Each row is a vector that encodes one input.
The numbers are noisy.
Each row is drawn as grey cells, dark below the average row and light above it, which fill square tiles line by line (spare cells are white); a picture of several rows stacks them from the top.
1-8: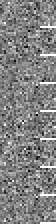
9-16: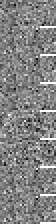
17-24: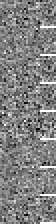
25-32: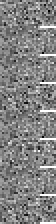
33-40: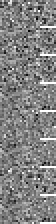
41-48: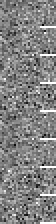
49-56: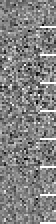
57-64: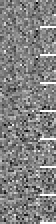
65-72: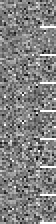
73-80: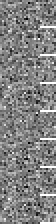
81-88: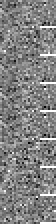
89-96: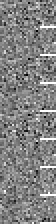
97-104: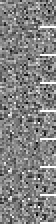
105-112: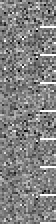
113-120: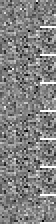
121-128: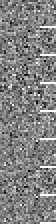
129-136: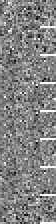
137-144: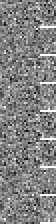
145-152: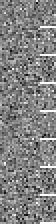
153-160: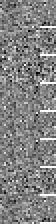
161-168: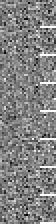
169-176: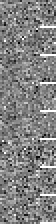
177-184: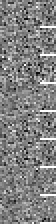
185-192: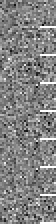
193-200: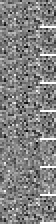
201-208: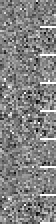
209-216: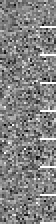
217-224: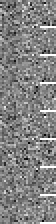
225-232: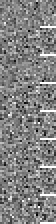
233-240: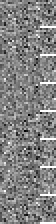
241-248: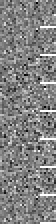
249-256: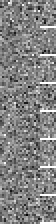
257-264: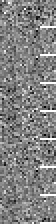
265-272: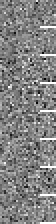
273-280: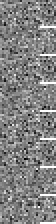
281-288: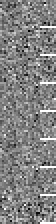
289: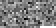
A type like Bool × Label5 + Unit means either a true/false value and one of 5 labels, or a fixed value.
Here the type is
Bool × Line11 + Label6 × Label6.
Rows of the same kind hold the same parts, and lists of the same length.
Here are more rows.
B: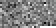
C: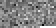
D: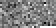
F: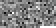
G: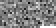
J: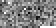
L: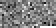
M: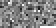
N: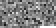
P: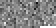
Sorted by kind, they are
B, C, D, J, L, M, P
F, G, N

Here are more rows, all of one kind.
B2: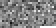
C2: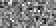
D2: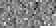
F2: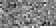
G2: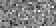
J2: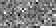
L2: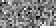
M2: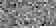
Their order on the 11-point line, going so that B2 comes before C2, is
J2, F2, M2, D2, G2, B2, C2, L2.
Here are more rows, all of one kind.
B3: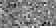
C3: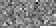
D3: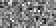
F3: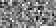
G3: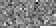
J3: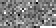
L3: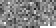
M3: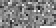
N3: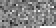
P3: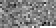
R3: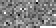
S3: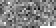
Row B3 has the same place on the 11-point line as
C3, G3 and P3.
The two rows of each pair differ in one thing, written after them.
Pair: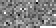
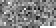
the place on the 11-point line
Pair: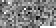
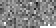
the place on the 11-point line
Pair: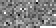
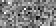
the place on the 11-point line
